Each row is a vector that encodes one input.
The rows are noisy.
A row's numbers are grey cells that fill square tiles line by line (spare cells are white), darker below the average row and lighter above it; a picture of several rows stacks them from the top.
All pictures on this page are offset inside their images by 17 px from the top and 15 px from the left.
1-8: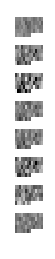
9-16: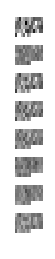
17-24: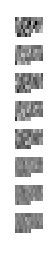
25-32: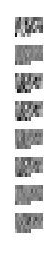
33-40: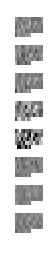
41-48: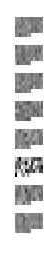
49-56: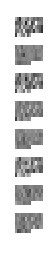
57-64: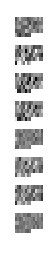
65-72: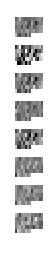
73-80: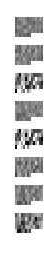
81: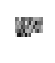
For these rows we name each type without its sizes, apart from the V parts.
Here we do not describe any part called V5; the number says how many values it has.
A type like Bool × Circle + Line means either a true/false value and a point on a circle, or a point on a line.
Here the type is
(Bool × Bool × Bool + Unit) × V5 + Line × Line.
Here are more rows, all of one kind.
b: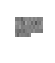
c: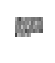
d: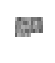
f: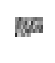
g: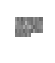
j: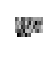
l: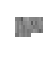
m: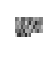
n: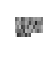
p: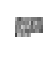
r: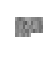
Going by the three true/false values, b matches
j and r.
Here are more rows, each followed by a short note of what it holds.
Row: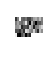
a point on each of two lines
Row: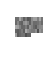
a point on each of two lines
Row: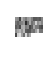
a value of V5
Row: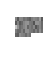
a point on each of two lines
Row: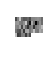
a value of V5
